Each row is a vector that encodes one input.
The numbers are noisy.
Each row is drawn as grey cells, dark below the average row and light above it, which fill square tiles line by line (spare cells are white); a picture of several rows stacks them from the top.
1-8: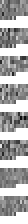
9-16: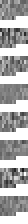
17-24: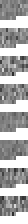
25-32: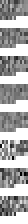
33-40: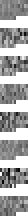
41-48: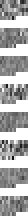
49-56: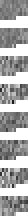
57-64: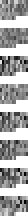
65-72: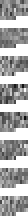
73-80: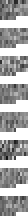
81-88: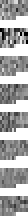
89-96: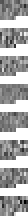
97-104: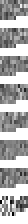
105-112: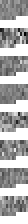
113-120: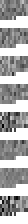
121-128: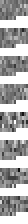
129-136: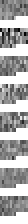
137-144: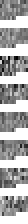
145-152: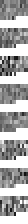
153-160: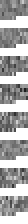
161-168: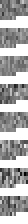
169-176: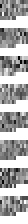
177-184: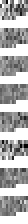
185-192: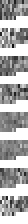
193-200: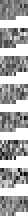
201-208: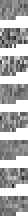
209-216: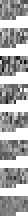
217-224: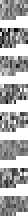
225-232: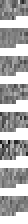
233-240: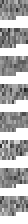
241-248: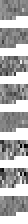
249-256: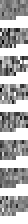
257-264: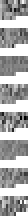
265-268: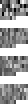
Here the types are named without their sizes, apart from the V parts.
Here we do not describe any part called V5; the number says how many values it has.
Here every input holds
either a point on a line and three true/false values, or a value of V5.
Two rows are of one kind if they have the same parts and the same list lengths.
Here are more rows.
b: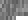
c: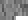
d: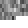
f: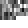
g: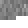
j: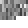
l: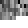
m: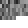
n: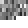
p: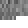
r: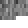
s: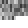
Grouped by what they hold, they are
b, c, d, f, g, j, m, n, p, r, s
l

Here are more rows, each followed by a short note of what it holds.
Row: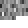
a value of V5
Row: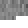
a point on a line and three true/false values
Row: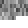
a value of V5
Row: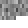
a value of V5
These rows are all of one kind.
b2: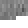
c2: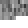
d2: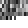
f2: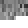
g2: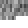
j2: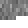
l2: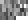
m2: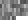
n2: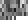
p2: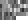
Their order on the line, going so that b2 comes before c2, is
n2, b2, p2, m2, g2, l2, j2, f2, d2, c2.
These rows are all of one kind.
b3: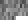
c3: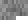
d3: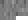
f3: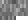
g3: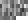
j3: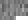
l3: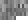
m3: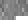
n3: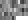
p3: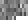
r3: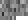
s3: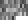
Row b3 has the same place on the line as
r3 and s3.
